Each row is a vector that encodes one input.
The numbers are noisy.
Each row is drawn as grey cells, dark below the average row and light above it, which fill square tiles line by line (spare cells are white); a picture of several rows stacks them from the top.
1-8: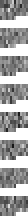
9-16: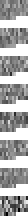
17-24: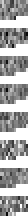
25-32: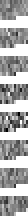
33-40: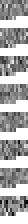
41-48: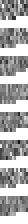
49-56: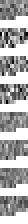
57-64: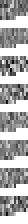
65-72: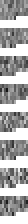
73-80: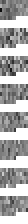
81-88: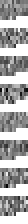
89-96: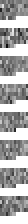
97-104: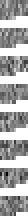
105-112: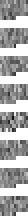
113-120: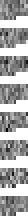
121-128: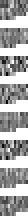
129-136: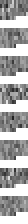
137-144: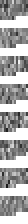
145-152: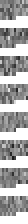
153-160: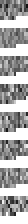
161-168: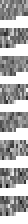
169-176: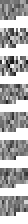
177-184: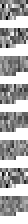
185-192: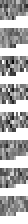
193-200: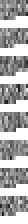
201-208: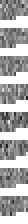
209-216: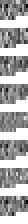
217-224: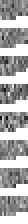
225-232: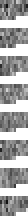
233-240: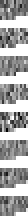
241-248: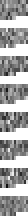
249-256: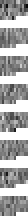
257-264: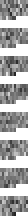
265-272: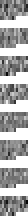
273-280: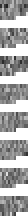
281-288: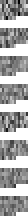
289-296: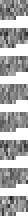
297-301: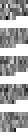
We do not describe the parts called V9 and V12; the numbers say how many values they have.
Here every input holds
either one of 8 labels and a true/false value, or a value of V9 and a value of V12.
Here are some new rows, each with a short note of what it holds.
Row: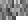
a value of V9 and a value of V12
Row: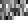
a value of V9 and a value of V12
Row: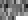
one of 8 labels and a true/false value
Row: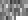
a value of V9 and a value of V12
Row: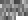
a value of V9 and a value of V12
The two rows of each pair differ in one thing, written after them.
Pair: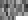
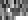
the label
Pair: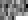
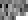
the true/false value
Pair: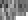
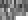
the true/false value
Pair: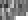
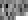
the label
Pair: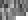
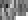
the label
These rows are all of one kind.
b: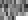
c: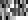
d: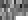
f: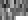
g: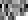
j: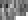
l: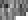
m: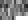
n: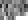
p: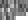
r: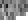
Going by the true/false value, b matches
d, f and m.
